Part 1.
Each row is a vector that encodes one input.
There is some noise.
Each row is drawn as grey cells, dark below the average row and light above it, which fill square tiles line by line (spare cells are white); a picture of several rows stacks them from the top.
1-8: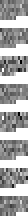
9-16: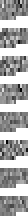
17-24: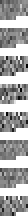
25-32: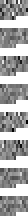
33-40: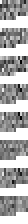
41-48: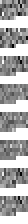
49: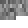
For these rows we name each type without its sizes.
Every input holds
a point on a circle.
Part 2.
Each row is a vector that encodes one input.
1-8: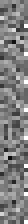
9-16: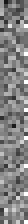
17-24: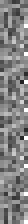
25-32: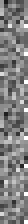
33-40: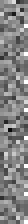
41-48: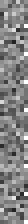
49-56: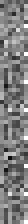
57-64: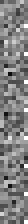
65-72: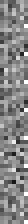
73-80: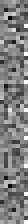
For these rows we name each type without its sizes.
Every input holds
a point on a line.
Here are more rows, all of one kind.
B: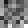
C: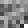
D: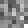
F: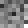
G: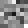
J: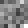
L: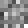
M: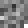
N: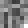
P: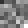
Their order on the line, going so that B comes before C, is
G, F, B, N, J, P, D, L, C, M.
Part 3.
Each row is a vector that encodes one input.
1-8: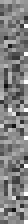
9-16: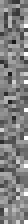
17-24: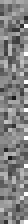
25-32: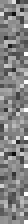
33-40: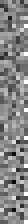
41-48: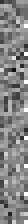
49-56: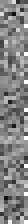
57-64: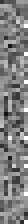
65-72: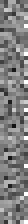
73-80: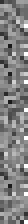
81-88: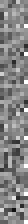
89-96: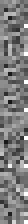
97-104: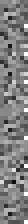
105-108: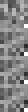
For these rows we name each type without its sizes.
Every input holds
a point on a line.
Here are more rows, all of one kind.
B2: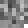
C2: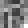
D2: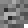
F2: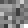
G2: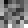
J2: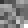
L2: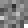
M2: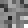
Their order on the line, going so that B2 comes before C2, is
M2, D2, L2, B2, J2, F2, C2, G2.
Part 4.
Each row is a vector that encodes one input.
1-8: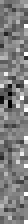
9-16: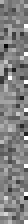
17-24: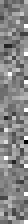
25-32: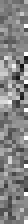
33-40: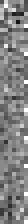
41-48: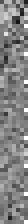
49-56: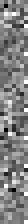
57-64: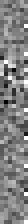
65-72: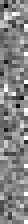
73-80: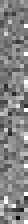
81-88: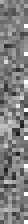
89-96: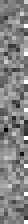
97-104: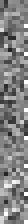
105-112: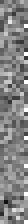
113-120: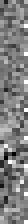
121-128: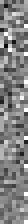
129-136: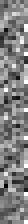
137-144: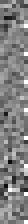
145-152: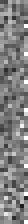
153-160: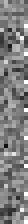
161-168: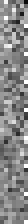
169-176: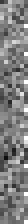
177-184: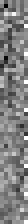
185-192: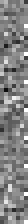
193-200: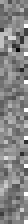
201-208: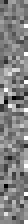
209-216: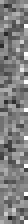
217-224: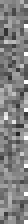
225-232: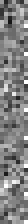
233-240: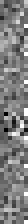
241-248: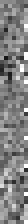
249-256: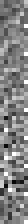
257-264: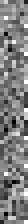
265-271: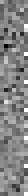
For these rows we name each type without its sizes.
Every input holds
a point on a line.
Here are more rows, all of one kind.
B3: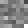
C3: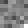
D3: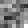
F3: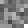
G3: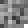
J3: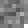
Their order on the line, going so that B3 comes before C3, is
F3, B3, J3, C3, G3, D3.
